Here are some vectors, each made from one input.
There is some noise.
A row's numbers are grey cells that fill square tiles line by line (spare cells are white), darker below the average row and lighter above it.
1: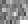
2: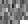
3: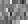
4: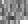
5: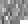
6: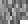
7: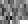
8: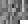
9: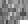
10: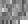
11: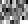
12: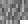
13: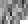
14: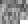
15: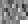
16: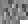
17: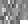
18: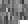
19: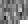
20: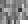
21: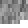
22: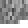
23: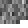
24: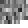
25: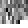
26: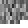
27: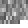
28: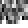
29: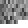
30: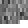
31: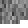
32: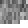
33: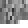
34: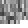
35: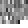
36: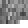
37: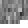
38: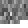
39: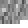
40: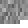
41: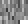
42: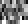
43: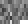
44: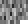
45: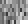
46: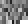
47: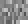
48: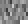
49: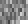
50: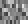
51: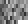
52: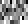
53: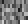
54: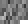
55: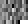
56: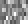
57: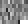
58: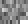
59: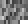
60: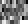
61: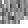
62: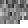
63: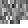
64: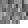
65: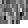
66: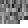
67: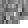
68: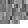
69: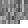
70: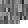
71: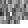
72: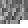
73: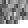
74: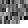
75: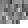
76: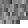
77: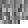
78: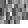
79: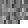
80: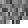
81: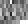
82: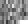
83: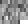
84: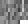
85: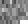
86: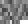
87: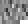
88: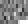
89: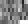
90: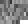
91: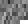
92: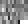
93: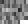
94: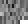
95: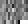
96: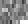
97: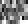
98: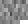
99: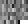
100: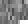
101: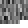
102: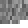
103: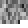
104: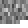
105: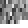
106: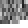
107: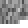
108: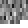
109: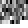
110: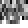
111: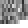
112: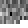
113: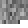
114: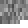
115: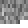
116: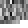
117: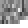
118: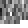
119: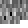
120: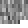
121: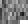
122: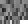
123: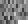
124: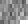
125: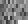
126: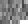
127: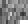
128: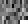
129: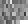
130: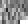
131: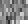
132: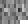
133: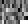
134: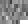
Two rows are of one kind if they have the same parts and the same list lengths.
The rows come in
3 kinds.
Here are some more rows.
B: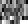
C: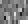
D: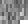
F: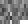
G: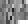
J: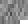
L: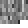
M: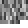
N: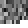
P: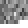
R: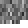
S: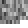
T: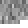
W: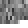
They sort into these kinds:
B
C, F, G, N, P, R, W
D, J, L, M, S, T

